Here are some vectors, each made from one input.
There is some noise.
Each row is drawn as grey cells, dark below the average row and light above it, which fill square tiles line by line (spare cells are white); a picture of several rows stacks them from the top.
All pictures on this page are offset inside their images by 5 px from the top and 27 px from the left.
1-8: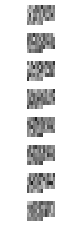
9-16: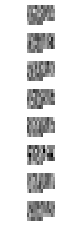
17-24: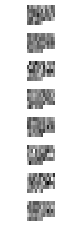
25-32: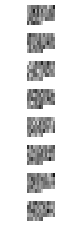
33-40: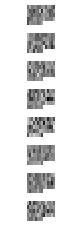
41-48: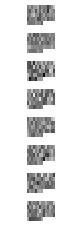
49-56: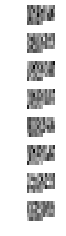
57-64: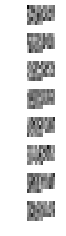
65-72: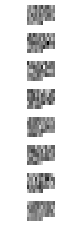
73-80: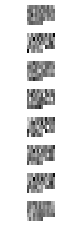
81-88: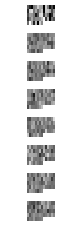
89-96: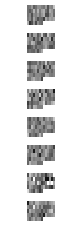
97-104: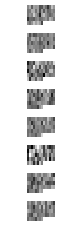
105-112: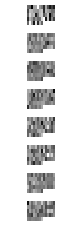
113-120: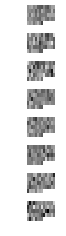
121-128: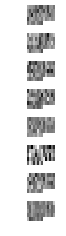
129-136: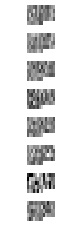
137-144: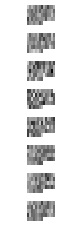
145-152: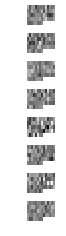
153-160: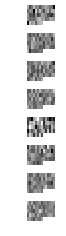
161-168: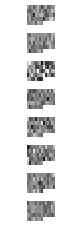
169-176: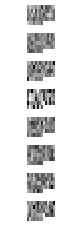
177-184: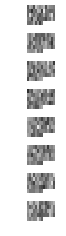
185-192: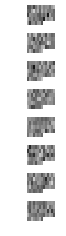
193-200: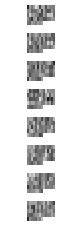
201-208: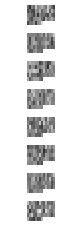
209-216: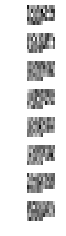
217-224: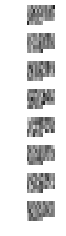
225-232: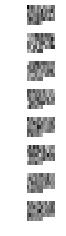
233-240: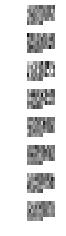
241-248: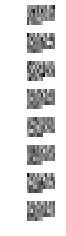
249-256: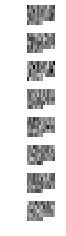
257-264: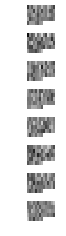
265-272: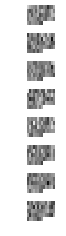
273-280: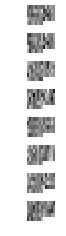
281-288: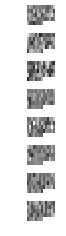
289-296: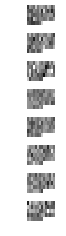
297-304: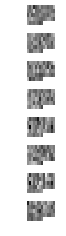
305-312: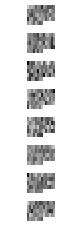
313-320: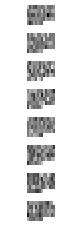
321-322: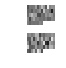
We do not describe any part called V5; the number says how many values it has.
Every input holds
a list of up to two items, each a true/false value and a value of V5.
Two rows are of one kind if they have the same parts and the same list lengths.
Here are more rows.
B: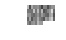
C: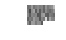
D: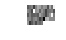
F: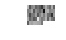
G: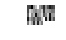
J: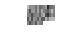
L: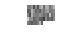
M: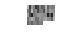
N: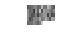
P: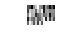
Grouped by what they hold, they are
B, C, D, F, J, L, M
G, P
N

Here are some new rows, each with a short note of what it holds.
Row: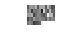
a list of one item
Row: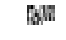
the empty list
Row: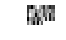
the empty list
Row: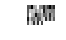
the empty list
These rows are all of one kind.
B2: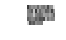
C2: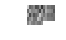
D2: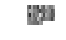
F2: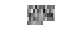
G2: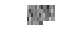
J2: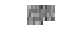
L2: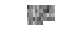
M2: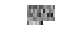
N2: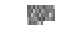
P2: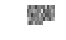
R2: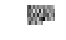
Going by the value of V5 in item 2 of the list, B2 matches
N2, P2 and R2.
